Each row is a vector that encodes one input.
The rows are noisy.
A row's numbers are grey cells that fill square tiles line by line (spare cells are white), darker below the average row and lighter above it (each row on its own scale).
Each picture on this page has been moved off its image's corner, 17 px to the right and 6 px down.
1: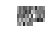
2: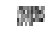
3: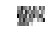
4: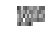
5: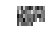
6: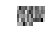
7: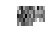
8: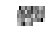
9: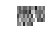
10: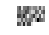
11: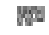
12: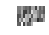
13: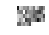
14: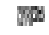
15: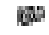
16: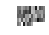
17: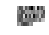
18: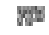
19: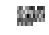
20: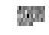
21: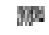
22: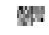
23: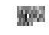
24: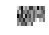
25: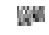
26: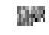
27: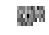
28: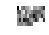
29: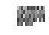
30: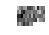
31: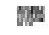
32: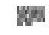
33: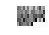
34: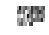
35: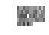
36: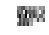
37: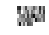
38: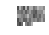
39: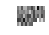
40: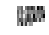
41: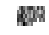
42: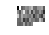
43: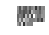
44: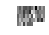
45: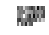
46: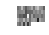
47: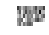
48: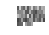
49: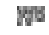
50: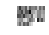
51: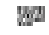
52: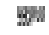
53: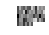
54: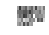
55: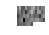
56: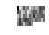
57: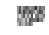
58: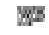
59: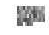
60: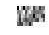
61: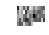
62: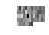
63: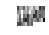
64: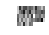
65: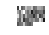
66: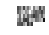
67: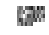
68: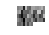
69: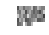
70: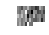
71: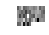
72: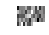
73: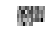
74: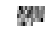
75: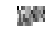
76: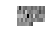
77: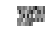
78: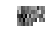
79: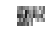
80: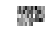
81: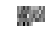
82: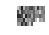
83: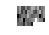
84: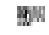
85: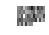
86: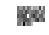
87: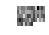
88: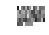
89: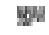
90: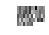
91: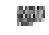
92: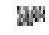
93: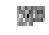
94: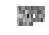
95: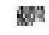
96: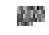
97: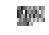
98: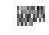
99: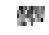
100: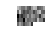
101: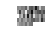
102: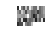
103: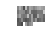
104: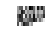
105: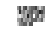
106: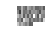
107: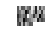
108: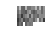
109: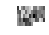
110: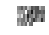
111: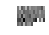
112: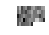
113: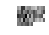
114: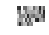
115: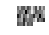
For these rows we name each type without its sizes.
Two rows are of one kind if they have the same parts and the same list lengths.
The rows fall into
2 kinds.
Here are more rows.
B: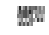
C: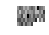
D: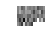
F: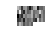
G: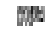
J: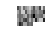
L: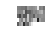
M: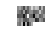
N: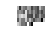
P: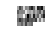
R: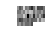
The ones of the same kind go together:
B, F, L, M
C, D, G, J, N, P, R

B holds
a point on each of two lines.
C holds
a point on a line and a node of a tree.
